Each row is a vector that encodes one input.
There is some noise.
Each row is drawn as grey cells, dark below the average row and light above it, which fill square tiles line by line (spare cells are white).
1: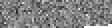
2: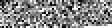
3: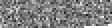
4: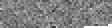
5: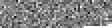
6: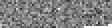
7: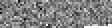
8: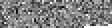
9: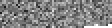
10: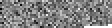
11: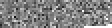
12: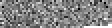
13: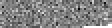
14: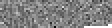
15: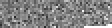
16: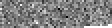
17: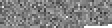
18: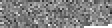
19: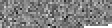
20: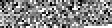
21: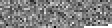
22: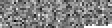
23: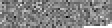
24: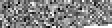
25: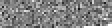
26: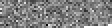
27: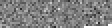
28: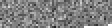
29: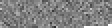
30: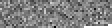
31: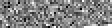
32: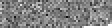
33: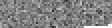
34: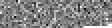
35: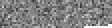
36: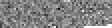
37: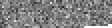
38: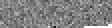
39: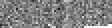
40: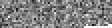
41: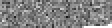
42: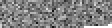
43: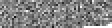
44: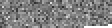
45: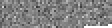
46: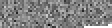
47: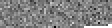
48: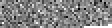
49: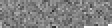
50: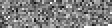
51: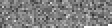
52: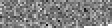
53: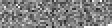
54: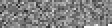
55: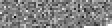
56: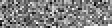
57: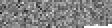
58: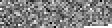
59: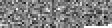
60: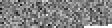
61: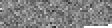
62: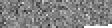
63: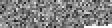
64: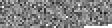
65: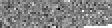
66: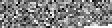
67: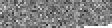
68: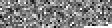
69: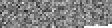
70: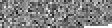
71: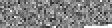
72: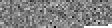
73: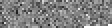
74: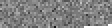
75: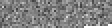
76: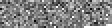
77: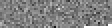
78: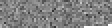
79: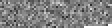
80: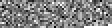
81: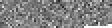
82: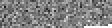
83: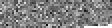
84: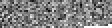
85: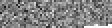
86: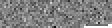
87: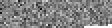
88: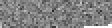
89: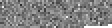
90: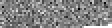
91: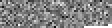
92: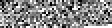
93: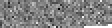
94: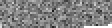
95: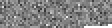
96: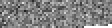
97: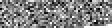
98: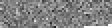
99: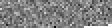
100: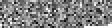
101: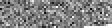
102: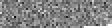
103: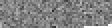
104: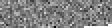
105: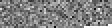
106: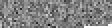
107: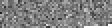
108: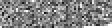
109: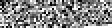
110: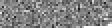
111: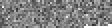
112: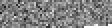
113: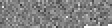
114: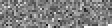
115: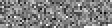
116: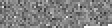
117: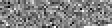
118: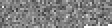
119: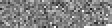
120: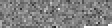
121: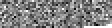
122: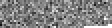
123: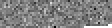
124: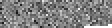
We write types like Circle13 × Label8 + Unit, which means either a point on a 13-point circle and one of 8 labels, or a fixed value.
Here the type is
List2(Line8).
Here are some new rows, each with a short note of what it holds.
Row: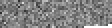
a list of one item
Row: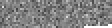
a list of one item
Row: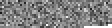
a list of one item
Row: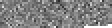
a list of one item
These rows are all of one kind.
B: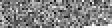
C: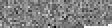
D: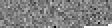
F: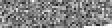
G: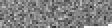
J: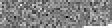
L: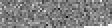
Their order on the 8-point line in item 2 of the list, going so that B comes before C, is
B, J, L, F, C, D, G.
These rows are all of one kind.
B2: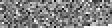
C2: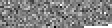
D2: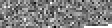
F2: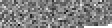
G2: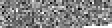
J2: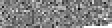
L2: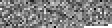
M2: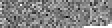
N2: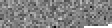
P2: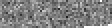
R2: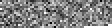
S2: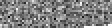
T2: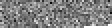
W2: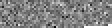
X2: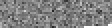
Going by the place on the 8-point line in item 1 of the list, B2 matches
N2, R2, S2 and X2.
